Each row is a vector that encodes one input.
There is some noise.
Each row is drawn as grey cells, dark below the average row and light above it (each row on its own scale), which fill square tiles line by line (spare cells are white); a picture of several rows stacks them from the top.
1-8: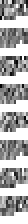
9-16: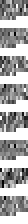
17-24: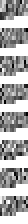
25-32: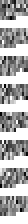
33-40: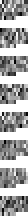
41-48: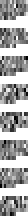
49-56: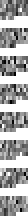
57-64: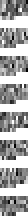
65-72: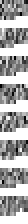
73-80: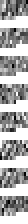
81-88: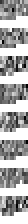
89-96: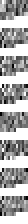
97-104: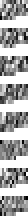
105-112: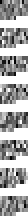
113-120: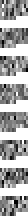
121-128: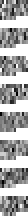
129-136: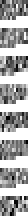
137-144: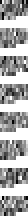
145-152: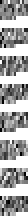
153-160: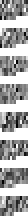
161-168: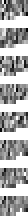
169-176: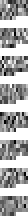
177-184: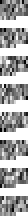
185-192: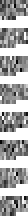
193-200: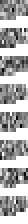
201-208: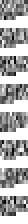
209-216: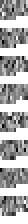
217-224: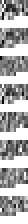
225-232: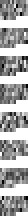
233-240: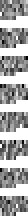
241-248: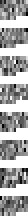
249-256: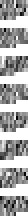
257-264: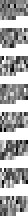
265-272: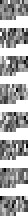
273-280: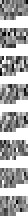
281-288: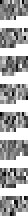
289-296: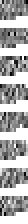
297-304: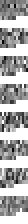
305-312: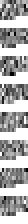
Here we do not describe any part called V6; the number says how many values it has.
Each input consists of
a value of V6, together with either a point on a 14-point circle, or a point on a 4-point line and three true/false values.
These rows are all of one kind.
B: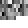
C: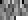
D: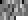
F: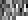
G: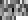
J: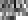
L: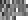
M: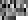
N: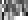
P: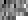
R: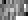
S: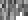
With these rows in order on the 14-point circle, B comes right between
G and M.
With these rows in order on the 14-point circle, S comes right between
L and P.
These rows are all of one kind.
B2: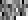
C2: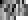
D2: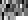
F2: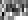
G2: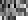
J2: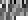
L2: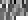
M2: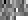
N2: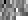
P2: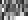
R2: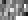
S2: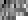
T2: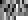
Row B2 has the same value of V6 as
M2 and N2.
